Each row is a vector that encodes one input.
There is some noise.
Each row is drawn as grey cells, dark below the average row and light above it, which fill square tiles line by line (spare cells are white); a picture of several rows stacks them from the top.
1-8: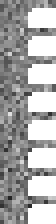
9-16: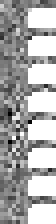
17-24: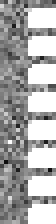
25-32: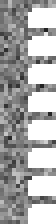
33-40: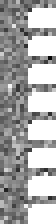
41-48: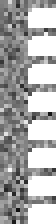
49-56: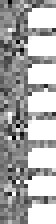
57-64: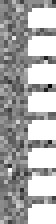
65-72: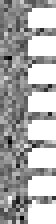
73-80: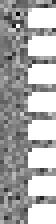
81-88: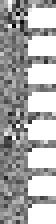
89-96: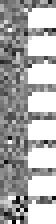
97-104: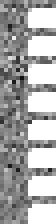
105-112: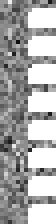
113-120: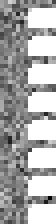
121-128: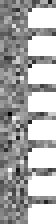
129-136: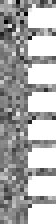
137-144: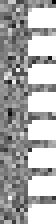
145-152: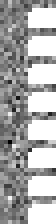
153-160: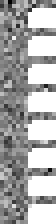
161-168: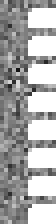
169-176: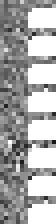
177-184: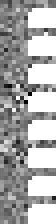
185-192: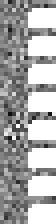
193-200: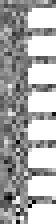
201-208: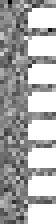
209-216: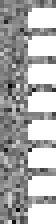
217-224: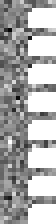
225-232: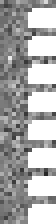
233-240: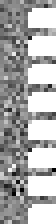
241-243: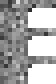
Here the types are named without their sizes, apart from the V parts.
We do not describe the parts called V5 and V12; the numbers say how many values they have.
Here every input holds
a value of V5, together with either a point on a line and a true/false value, or a value of V12.
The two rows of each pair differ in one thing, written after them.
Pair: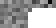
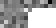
the value of V5
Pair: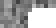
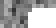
the true/false value
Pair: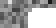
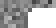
the value of V5
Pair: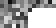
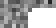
the place on the line
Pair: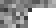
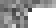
the true/false value
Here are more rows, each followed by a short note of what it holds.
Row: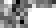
a point on a line, a true/false value and a value of V5
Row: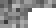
a value of V5 and a value of V12
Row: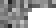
a value of V5 and a value of V12
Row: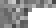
a value of V5 and a value of V12
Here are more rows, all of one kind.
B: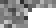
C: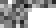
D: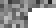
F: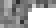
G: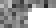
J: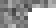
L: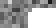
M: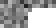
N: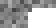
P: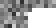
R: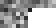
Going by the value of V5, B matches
C and M.
